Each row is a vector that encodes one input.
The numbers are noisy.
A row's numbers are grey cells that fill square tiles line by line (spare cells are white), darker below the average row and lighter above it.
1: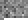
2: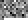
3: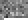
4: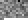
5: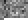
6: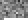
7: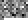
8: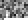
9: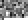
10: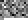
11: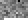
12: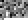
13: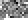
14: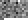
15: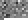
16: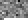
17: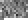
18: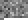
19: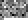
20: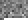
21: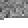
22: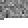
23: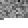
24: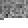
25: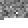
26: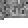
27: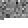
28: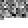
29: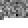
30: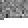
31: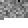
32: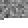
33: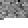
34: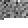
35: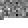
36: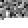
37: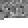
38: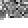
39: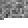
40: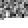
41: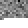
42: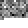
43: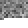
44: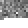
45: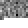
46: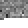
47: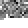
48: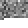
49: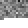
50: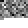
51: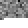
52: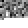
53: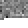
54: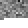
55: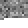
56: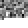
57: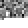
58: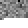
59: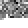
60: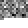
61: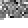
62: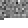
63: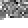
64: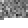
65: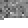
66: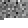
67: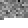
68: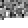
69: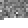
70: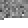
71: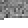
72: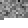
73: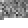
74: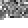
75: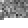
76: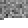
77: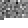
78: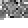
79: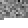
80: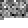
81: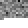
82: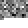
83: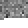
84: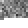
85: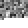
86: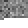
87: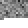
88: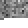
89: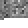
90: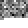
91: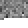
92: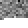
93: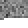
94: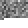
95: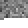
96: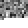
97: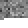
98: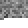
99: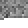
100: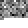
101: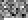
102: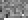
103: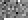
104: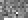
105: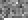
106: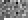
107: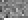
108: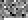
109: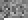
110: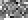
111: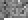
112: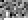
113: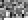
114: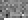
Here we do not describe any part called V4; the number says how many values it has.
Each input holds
either a true/false value and a value of V4, or a list of up to two points on a 5-point line.
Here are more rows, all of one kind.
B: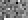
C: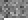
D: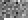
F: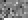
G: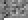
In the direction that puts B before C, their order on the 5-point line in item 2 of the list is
B, D, G, C, F.
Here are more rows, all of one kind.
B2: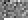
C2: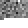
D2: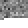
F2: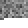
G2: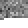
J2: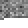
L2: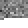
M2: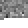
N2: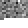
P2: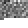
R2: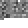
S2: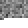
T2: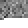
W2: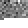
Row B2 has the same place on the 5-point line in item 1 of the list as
C2, N2, P2 and W2.
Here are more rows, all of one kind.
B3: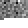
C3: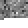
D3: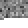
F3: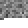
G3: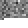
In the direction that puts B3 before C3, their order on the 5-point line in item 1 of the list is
B3, G3, C3, D3, F3.
